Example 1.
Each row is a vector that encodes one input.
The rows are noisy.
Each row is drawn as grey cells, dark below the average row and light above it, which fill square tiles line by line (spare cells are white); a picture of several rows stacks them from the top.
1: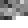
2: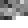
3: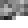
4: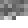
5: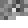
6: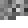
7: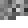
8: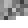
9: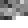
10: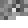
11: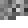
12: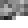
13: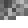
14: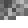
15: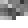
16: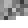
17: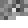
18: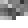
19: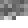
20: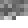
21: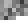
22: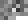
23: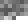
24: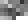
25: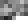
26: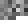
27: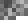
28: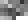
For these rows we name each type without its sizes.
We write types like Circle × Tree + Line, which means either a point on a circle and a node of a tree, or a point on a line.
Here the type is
Bool × Bool × Bool.
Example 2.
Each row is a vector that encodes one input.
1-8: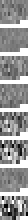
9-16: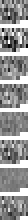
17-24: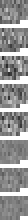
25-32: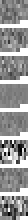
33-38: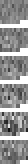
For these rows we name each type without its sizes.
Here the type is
Line.
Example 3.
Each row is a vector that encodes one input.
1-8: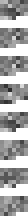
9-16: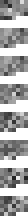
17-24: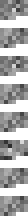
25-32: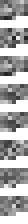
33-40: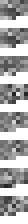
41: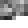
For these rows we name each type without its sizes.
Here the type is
Bool × Bool × Bool.
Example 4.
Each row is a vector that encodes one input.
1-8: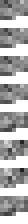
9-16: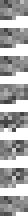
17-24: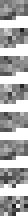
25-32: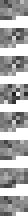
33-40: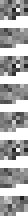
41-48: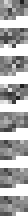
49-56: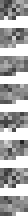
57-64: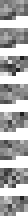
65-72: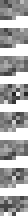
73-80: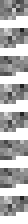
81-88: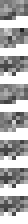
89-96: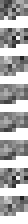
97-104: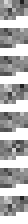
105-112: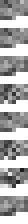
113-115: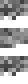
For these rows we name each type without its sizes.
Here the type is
Bool × Bool × Bool.
